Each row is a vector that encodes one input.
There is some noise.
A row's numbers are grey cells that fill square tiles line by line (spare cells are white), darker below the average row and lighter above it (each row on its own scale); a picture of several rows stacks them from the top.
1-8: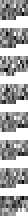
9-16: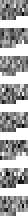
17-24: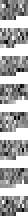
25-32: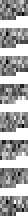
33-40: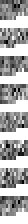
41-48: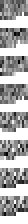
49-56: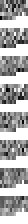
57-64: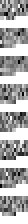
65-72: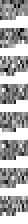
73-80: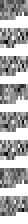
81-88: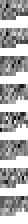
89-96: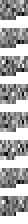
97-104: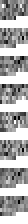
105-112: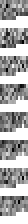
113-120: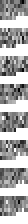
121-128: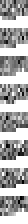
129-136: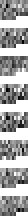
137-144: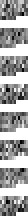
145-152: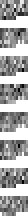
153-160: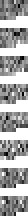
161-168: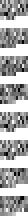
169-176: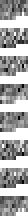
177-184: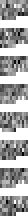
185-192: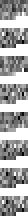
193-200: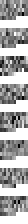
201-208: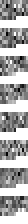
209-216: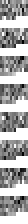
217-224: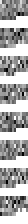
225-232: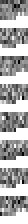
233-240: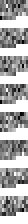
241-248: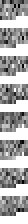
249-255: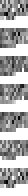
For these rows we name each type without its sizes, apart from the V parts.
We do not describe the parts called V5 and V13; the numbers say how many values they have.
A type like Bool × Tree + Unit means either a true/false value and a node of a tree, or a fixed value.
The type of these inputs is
Bool × V5 + (Tree + Unit) × V13.
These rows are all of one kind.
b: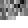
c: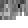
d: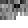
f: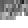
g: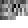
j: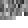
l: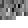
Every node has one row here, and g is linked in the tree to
c, d and j.
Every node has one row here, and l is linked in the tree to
j.
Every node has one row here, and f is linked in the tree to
c.
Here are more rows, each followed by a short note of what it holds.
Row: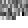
a true/false value and a value of V5
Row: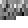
a value of V13
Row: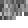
a node of a tree and a value of V13
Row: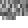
a true/false value and a value of V5
